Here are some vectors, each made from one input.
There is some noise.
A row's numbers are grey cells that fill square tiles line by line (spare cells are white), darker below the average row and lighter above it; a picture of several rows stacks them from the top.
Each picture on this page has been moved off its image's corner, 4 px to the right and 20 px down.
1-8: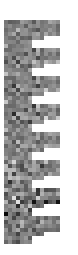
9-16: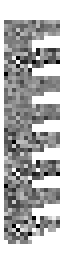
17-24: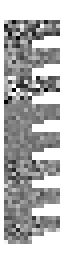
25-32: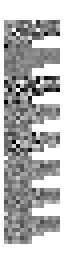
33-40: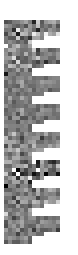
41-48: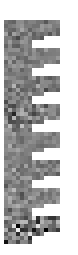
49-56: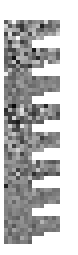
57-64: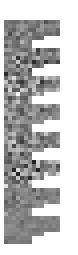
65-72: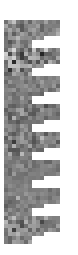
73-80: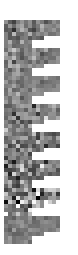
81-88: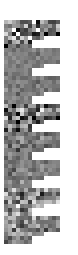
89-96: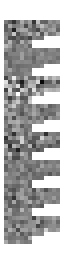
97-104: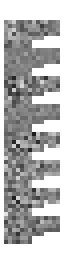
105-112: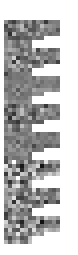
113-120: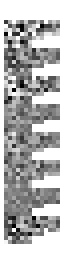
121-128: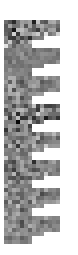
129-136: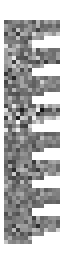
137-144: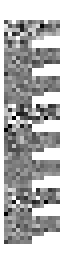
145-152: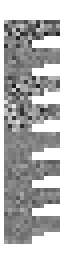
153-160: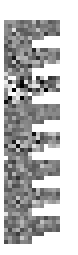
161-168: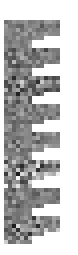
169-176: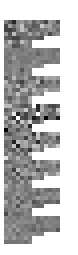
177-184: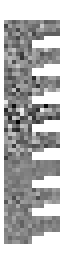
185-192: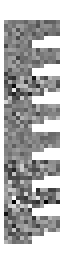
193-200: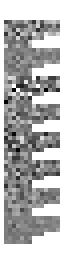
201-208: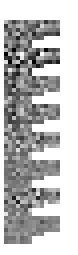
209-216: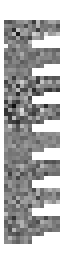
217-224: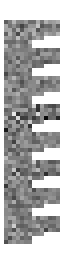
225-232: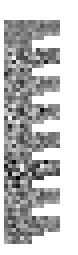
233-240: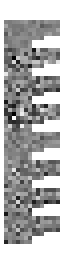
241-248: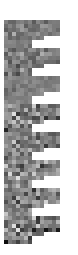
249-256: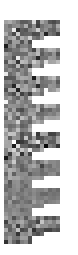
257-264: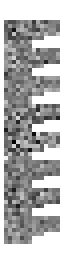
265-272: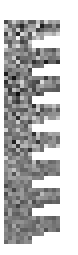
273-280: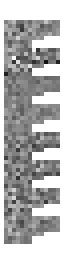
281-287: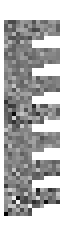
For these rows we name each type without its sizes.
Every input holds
four labels, together with either a label, or a point on each of two lines.
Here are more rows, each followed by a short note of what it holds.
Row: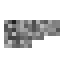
five labels
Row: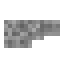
four labels and a point on each of two lines
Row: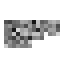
four labels and a point on each of two lines
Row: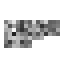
five labels
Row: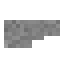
five labels
